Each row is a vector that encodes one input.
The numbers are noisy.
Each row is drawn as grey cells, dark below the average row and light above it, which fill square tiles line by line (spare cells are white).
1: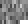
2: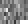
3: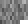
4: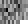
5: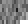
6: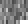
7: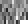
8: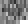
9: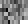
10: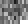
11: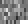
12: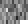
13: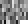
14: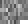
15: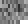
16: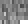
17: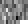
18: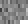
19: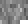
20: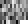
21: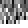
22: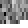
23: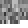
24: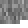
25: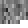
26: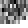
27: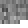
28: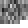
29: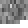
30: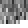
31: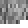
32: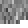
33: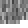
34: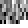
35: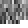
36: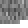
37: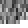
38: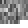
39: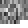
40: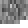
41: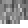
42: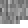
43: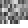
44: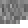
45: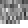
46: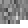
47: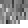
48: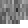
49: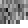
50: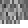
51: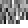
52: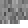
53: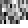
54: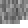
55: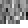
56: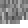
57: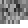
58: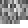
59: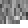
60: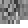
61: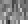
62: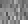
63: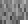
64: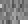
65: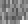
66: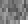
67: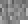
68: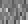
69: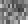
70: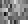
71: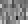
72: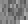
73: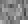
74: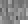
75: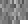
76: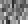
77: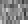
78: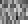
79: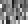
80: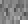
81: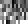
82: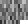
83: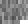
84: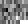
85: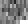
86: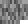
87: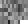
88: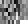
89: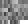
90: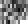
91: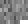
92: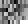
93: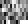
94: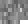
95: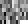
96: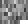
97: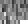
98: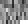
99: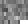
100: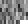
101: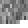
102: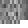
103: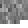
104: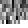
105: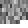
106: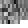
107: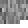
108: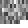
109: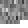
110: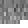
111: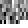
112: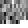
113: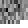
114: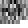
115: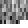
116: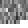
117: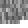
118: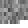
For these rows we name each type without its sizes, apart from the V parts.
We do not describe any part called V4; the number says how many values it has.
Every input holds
either a point on a circle, a true/false value and a value of V4, or a list of points on a line.
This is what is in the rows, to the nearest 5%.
About 50% of them hold a point on a circle, a true/false value and a value of V4. The rest are lists of points on a line.
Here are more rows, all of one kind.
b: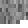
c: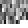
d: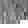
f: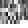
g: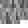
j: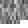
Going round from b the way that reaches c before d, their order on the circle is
b, g, f, c, j, d.
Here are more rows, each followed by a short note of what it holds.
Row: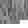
a list of two items
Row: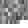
a list of one item
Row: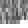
the empty list
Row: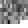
a point on a circle, a true/false value and a value of V4
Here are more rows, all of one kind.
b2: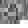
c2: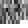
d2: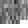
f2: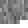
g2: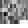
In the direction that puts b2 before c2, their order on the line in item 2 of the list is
b2, c2, g2, f2, d2.
